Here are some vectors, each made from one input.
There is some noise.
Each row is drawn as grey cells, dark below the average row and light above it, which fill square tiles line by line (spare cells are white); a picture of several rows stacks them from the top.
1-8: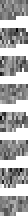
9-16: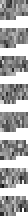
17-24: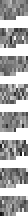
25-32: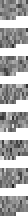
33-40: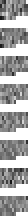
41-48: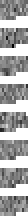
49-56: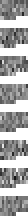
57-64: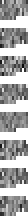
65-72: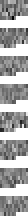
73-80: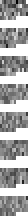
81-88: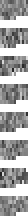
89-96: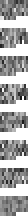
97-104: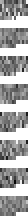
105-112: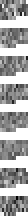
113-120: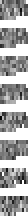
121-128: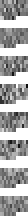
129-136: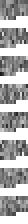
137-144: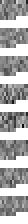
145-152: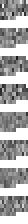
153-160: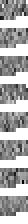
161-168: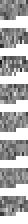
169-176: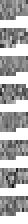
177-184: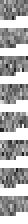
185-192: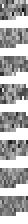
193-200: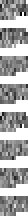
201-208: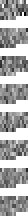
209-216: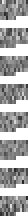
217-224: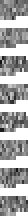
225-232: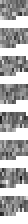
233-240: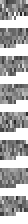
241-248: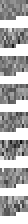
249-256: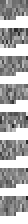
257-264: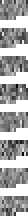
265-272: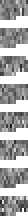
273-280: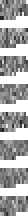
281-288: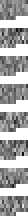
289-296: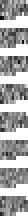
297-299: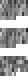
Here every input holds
a true/false value, together with either a point on a 13-point line, or a point on a 15-point line.
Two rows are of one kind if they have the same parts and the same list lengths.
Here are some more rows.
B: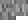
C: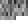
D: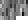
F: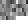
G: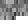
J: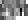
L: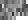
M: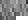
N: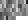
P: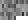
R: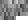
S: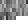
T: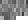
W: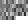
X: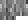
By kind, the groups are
B, J, M, N, P, S, X
C, D, F, G, L, R, T, W

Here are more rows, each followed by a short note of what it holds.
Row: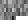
a point on a 15-point line and a true/false value
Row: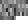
a point on a 13-point line and a true/false value
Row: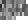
a point on a 15-point line and a true/false value
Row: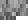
a point on a 13-point line and a true/false value
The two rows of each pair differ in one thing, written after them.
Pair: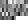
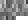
the place on the 13-point line
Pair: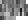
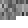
the true/false value
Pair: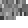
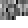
the true/false value
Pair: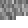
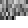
the place on the 13-point line
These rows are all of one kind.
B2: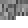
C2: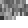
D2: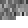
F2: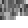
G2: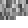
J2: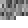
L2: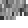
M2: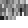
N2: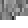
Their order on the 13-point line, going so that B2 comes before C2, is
G2, L2, J2, B2, C2, M2, F2, N2, D2.
